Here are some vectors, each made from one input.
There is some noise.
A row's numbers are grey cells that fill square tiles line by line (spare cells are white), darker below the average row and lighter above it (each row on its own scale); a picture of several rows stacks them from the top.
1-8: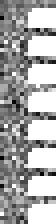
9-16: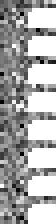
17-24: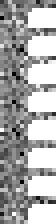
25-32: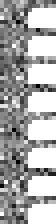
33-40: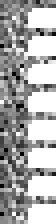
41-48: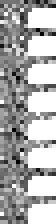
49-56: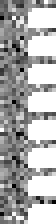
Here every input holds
a point on a 7-point line and a true/false value.
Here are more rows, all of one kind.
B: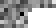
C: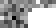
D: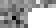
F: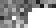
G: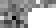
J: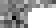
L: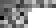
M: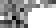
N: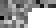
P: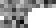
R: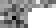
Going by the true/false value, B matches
F, L and N.
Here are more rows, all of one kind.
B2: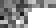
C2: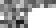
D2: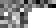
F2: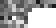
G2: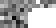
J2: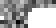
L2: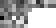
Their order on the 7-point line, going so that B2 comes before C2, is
G2, B2, L2, F2, J2, C2, D2.
